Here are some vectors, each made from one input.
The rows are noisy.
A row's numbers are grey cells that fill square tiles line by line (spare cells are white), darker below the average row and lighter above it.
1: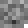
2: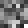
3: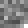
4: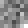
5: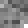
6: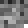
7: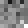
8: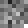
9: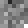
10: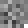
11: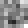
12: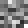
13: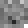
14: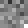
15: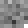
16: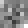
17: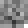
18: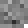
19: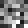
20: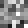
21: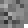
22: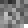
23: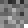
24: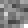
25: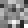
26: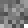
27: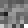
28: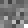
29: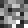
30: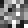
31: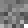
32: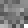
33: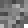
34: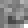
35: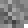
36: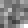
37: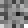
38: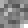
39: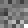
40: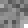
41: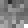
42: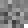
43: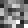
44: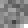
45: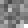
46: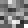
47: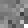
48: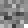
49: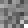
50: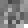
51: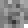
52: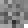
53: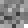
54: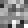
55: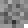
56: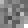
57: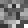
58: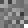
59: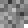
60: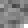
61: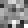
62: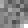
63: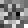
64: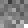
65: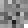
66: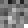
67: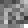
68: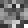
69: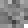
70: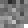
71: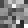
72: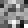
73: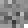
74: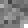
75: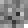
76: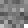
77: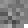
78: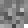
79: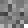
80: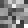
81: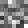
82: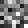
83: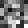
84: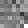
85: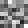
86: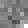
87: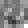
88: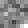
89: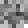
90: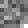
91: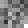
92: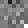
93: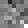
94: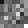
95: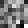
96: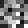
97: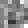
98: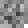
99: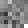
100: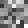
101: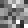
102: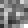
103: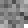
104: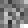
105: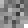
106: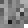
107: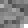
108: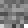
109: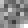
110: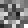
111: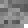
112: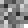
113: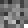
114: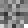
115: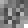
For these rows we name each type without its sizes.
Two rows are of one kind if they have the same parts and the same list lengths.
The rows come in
3 kinds.
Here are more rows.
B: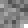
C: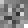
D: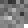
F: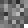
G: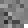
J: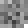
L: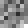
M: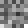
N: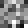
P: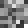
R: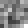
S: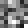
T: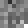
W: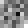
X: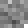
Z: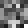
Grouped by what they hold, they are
B, C, G, J, R, W, X
D, F, L, M, T
N, P, S, Z

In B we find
a point on a line.
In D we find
a point on a line and a node of a tree.
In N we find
a label.
